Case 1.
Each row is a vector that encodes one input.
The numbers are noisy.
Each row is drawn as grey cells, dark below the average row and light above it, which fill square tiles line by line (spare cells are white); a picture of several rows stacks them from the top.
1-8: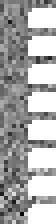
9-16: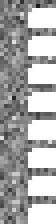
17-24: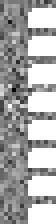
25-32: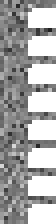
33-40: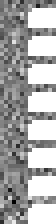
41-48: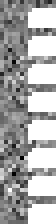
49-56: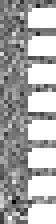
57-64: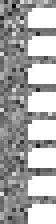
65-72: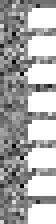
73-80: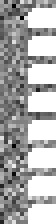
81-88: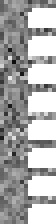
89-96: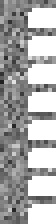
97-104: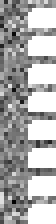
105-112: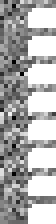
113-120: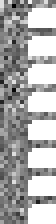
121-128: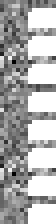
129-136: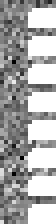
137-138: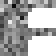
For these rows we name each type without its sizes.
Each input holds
either a point on a line, or four true/false values.
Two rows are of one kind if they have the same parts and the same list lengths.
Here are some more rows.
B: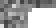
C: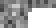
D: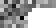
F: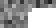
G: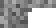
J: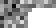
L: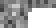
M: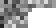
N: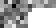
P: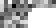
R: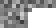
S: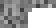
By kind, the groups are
B, C, F, G, L, R, S
D, J, M, N, P

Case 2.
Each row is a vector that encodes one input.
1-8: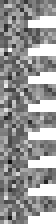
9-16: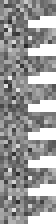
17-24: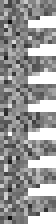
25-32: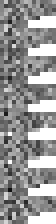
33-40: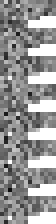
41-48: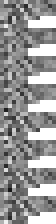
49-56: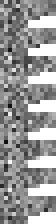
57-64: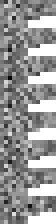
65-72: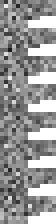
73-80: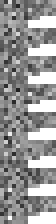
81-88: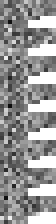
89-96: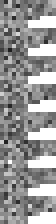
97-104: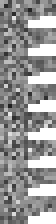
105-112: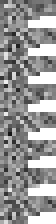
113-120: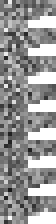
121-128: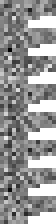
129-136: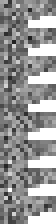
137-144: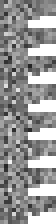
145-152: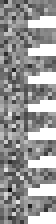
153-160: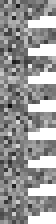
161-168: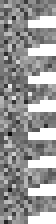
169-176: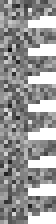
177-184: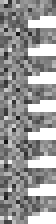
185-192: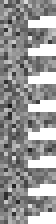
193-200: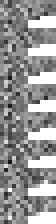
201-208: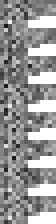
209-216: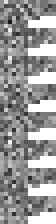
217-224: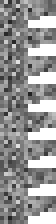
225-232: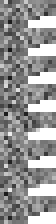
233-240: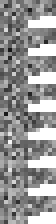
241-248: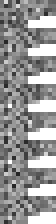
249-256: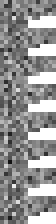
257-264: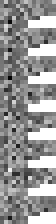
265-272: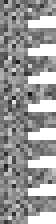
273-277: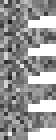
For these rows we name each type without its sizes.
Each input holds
a point on a line and a true/false value.
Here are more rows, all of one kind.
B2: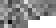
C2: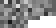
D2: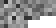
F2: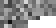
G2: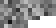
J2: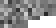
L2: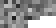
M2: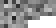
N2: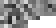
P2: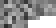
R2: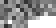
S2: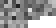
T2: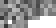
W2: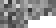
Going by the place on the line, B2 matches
G2, J2, L2 and M2.
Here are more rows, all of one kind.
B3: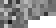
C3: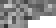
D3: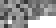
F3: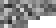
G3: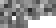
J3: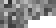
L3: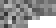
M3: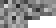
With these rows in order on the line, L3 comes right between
C3 and J3.
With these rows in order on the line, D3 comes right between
G3 and J3.
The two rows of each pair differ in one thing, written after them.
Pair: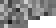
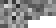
the true/false value
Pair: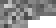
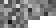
the true/false value
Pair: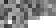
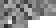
the place on the line
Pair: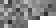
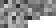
the true/false value
